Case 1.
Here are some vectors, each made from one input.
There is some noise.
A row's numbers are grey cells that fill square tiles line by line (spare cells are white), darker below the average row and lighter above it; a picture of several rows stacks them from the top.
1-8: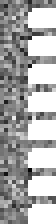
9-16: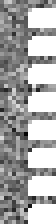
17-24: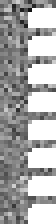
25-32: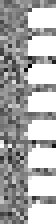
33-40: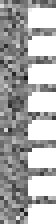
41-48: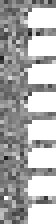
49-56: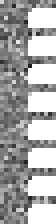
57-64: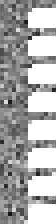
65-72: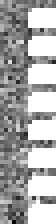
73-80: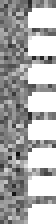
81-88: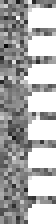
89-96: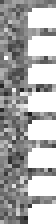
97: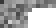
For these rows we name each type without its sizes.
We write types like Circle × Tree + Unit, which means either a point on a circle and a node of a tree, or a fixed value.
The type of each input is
Line.
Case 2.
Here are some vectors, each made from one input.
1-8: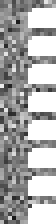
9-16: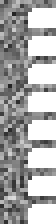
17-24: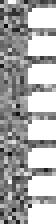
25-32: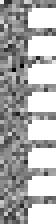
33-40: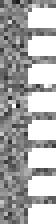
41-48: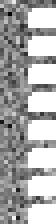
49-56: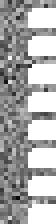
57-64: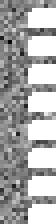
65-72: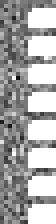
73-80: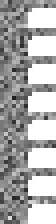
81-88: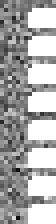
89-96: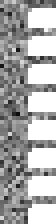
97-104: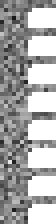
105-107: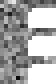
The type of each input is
Label9.
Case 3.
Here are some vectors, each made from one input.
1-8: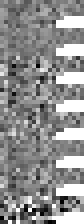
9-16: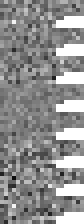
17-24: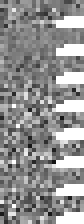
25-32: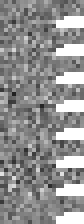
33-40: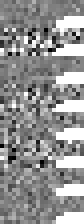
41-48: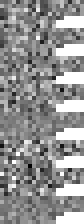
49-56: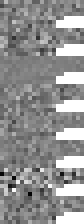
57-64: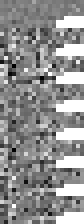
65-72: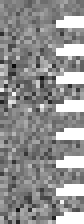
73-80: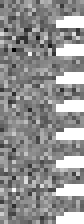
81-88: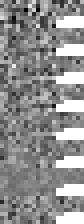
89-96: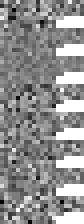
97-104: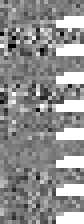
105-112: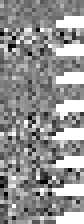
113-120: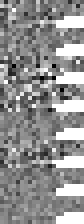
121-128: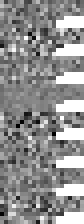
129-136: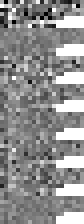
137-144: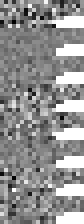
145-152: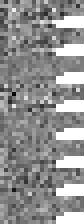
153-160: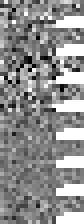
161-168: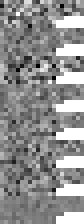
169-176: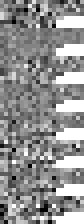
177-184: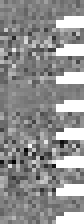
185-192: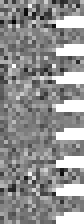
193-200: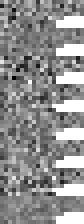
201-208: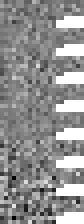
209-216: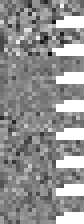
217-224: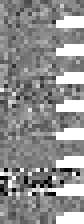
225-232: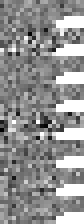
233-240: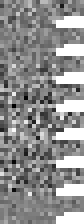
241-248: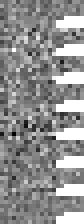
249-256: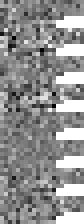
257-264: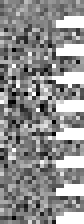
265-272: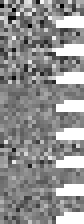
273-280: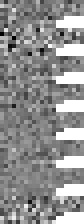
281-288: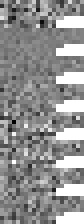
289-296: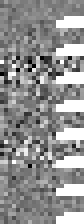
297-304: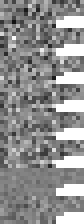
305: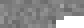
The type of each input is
Tree11.
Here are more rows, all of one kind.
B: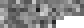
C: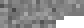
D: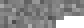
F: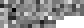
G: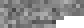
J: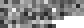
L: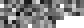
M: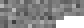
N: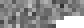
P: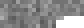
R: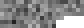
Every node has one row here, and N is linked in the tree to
F.
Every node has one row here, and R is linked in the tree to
L.
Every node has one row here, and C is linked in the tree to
L.
